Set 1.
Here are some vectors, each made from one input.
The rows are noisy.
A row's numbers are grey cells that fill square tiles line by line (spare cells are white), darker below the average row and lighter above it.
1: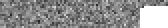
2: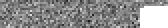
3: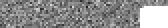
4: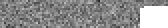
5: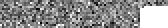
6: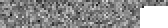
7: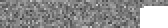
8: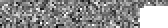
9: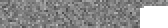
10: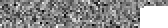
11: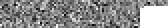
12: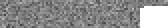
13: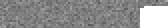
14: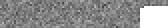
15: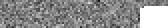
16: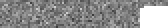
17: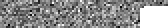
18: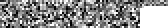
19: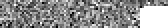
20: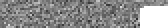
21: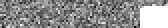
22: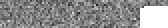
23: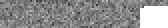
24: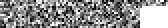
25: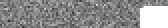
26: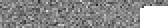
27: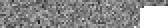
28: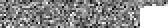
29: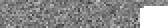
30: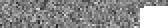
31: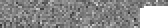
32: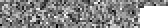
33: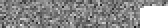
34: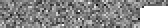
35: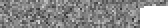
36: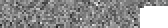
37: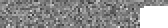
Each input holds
either a point on a 4-point line, or three true/false values.
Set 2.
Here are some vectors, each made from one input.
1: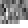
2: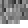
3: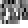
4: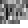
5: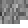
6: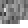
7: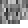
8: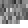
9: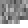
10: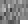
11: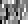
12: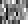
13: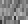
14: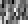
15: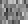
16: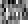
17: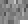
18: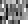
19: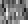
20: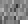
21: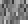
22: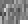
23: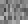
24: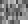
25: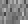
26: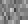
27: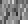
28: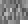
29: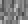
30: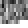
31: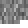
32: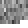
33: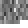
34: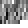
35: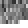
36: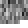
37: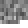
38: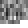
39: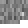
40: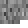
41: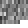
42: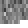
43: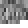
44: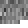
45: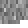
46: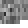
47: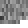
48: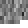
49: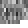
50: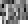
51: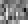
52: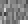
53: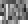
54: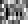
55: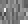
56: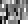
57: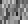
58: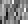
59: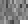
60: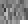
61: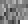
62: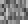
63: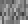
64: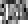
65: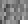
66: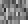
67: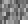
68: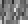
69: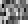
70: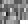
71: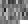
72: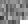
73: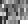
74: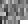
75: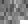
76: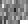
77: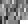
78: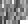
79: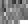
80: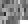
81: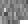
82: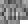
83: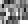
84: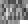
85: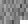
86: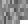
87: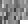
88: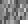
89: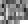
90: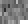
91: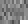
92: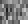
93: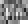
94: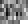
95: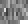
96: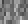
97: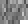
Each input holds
a point on a 4-point line, a point on a 6-point line and a true/false value.
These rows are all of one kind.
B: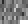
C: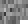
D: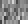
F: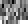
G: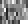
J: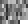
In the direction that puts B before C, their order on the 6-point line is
F, B, D, J, C, G.
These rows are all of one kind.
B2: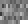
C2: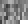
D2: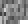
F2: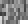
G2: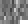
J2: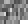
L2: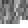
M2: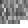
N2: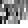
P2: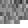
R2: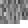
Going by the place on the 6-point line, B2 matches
D2, F2 and M2.
